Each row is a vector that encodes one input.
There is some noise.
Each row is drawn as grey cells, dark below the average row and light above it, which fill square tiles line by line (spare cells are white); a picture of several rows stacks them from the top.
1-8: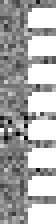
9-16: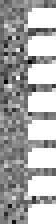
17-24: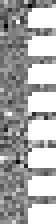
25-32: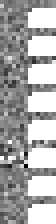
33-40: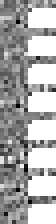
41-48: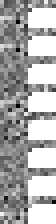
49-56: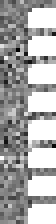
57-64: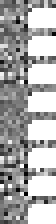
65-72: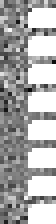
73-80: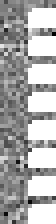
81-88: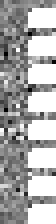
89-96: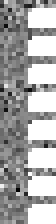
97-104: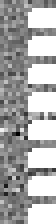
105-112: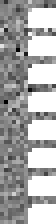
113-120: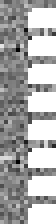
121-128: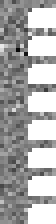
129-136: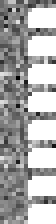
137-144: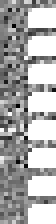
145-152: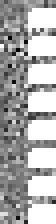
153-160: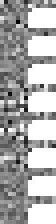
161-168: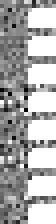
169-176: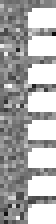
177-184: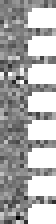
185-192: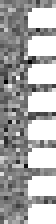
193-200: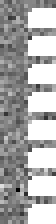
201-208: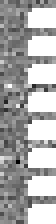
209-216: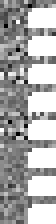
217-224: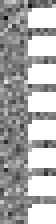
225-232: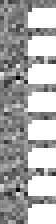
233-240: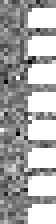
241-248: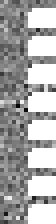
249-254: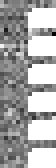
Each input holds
a true/false value, together with either one of 8 labels, or a node of a 17-node tree.
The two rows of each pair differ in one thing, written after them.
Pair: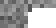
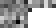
the true/false value
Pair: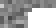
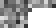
the true/false value
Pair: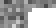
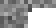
the node of the tree
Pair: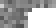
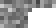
the node of the tree
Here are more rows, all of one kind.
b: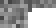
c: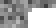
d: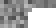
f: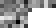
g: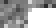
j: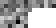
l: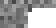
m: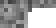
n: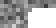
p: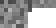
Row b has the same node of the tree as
f, m and p.
